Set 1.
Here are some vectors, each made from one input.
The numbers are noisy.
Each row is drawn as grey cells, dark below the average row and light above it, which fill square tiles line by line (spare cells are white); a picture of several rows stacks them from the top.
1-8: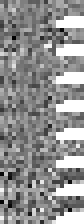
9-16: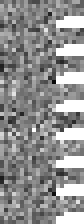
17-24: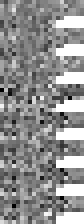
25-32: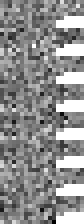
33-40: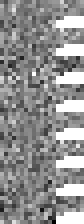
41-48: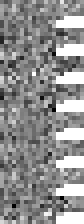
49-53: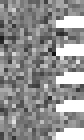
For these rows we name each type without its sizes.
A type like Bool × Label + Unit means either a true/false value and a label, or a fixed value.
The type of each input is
Line + Tree.
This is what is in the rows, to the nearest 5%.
About 55% of them hold a point on a line. The rest hold a node of a tree.
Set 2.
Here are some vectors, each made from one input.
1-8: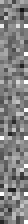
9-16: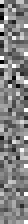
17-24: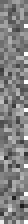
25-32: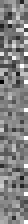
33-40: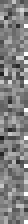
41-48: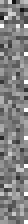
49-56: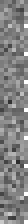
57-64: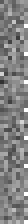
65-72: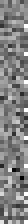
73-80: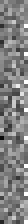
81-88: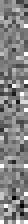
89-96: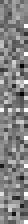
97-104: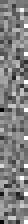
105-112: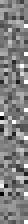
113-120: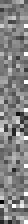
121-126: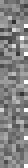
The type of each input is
List2(Line9).
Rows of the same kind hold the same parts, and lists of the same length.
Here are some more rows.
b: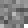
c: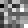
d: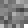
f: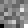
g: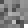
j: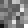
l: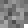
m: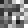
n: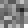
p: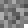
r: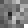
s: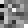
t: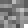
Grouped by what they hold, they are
b, d, f, g, j, m, n, r
c, s
l, p, t

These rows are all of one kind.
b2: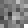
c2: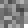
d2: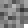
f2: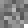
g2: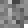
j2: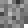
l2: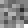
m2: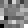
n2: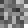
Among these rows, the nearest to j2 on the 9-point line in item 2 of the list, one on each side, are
d2 and n2.
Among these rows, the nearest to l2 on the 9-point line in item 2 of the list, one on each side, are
f2 and m2.
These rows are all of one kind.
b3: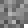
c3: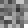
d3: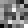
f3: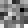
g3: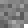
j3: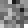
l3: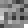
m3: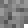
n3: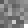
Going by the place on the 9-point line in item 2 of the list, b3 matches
c3 and m3.
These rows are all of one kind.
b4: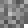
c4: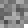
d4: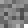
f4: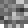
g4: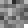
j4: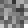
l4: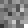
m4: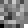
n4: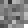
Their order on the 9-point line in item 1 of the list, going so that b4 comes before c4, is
b4, g4, j4, m4, f4, c4, l4, d4, n4.
